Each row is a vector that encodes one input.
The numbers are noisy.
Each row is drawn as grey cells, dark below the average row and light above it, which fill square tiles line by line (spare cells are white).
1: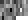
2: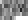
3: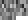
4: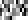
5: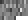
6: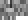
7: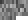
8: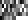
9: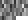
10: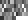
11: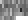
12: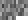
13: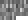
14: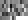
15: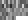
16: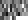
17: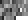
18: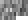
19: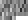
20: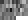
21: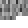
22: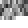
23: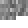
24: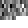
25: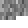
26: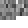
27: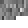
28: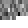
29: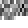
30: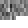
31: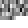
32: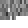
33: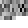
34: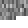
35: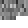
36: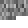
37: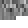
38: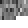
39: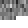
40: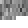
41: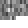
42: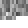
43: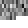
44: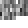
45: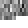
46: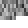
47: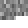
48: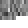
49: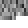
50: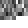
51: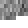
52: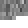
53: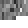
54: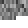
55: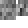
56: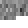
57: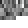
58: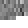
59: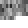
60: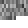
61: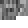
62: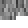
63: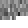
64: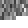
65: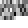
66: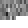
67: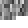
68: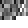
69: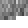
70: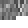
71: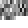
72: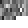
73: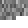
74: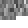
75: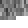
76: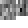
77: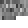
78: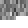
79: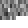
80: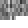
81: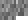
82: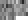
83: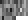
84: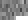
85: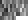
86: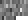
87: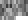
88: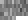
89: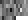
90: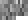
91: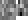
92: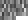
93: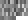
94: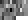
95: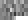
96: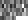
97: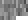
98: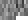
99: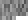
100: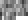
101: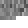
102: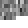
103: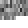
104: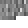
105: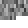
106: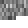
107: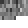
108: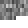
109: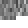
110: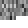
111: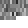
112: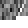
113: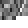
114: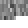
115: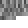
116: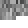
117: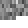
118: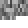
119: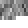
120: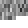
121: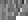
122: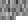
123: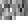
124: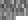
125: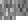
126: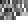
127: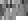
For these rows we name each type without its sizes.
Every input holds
a point on each of two lines and a true/false value, together with either a fixed value, or a node of a tree.
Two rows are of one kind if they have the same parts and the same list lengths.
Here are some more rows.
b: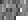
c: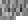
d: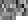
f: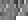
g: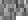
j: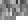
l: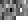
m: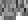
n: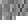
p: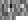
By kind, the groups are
b, d, f, g, l, m
c, j, n, p

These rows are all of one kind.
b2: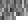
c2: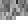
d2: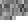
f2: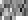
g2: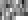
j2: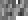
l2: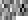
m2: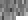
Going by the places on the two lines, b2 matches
j2 and m2.
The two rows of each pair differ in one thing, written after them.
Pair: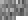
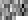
the true/false value
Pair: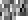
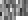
the true/false value
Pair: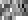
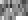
the true/false value
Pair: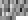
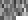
the node of the tree
